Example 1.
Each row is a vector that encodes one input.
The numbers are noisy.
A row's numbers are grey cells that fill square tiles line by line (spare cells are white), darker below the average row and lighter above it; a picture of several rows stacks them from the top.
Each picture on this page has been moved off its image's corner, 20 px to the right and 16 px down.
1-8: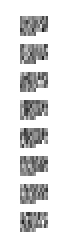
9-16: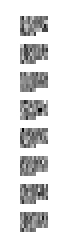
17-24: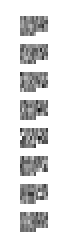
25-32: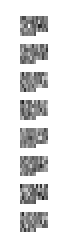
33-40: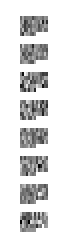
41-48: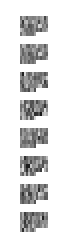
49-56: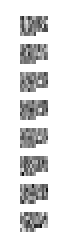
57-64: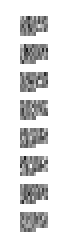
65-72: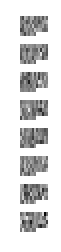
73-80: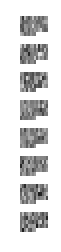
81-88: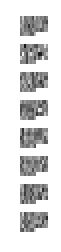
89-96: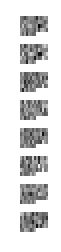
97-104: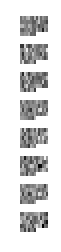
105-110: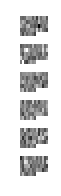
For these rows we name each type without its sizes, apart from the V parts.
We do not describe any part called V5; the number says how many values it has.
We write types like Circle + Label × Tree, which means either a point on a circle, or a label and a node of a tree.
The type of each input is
Bool × Line × V5.
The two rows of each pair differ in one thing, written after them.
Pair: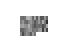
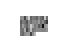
the value of V5
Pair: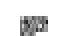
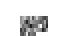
the place on the line
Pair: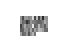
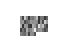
the true/false value
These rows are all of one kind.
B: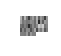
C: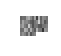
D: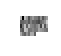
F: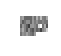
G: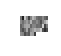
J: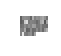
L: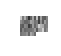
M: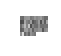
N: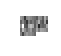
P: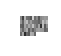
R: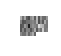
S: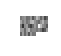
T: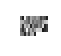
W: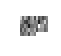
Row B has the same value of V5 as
F, L, N and R.
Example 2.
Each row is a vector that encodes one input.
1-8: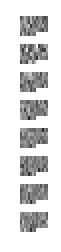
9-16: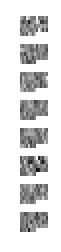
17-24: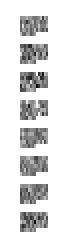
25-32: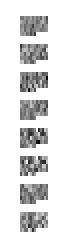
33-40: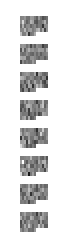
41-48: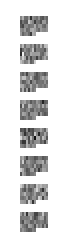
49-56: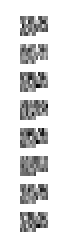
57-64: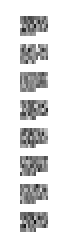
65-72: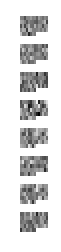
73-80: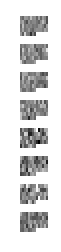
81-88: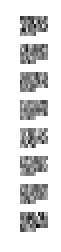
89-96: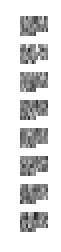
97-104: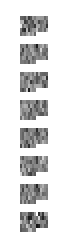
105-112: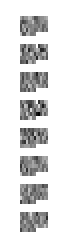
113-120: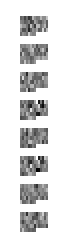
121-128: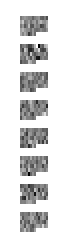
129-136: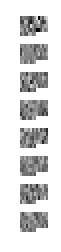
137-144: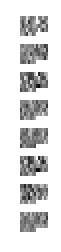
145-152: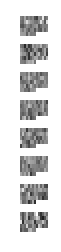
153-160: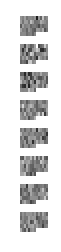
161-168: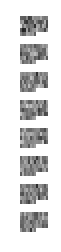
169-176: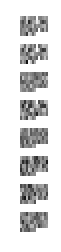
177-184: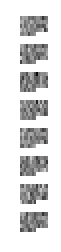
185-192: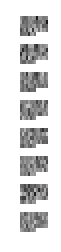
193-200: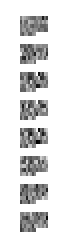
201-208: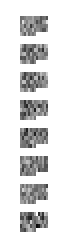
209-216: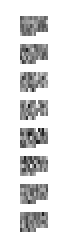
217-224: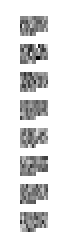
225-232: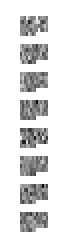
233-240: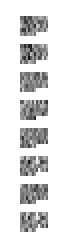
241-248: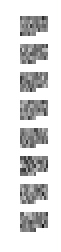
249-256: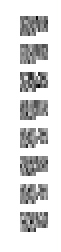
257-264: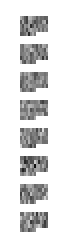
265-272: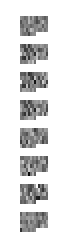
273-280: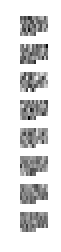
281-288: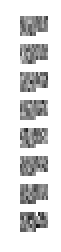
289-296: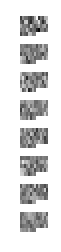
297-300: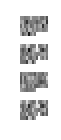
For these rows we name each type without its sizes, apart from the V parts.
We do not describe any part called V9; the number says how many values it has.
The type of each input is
Circle × V9 + Line.
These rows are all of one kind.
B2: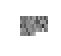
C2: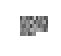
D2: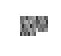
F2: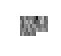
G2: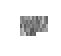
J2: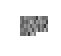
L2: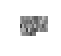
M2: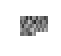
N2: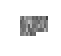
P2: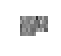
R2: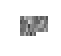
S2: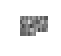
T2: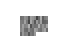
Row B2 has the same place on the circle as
C2 and P2.
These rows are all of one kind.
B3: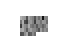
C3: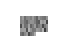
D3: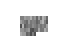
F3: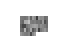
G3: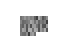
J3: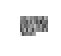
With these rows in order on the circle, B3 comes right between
F3 and G3.
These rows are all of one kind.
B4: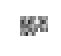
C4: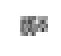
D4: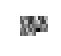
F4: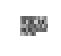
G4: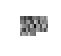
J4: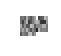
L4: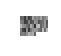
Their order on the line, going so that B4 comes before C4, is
D4, J4, B4, C4, F4, G4, L4.
